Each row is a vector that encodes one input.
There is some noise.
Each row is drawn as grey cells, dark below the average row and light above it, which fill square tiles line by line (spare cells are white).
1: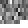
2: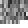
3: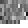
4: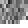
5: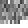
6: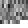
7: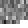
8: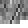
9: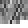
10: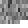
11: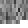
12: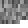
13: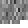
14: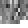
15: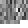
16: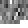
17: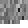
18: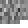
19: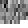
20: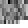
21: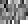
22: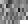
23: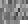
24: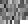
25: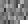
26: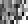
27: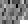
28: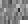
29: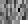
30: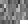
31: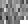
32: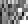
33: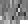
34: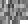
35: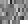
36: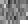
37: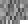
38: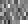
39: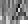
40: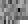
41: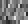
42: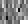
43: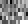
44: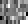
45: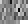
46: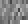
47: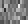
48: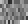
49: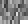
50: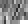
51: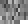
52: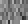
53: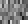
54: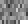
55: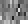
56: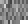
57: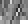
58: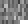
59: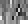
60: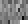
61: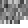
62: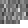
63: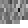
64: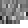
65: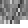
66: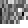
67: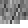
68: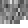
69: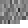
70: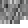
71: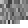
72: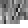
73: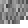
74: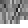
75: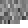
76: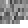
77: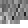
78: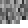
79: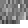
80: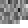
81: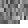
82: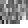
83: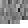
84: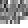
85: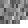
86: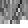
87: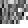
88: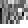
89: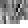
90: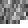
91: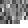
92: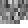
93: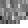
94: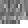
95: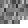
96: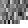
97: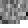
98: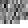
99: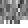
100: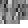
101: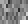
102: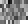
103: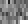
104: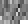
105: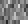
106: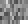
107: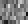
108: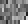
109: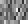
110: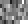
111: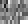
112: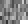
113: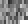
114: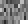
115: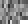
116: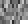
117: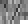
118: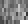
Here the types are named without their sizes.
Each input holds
a list of points on a line.
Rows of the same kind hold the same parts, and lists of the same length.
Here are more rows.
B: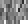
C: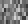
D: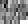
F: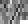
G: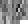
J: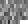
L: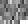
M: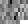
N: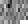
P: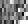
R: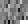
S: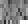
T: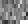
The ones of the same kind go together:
B, J, M, N, R, S
C, T
D, F, G, L
P

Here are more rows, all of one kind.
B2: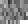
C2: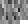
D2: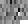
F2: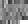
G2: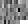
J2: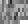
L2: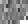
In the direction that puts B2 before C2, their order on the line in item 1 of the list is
D2, G2, J2, F2, B2, C2, L2.
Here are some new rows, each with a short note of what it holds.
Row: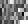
the empty list
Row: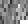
a list of three items
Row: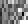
the empty list
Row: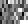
the empty list
